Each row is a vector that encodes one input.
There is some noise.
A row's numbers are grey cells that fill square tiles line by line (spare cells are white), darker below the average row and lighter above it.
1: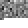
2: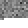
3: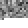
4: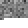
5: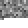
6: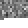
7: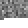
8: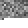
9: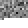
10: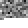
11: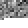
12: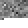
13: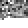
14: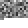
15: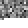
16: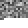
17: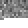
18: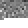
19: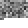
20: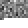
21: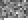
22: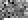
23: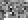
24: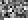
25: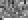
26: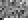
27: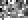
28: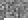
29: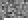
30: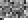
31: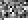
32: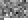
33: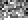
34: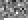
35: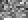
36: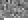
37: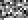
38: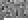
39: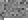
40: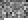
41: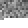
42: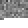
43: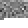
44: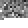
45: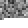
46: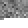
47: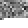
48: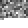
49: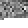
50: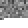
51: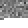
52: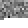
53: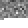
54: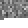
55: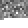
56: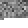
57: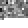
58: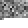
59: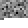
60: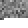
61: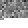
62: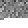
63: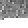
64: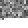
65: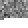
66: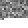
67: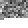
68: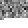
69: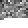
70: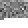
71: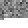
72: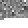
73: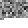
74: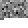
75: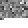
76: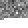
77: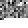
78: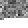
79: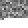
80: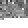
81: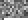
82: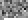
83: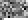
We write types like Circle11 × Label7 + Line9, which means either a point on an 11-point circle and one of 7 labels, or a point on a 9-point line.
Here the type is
Bool × Bool × Bool × (Line4 + Line5).
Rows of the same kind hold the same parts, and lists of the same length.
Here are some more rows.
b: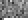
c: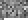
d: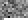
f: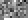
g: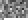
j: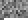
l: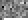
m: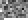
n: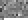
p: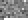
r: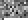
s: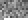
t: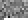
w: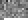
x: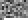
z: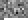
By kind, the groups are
b, c, f, j, n, p, r, t, z
d, g, l, m, s, w, x

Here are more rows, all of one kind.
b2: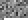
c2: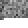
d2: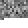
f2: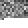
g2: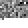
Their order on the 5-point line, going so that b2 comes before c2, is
b2, g2, f2, d2, c2.
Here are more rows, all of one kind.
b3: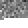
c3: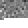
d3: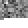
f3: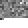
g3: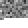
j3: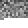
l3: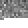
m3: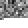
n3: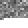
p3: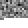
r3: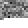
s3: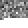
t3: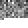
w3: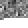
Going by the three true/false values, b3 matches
c3, g3 and s3.
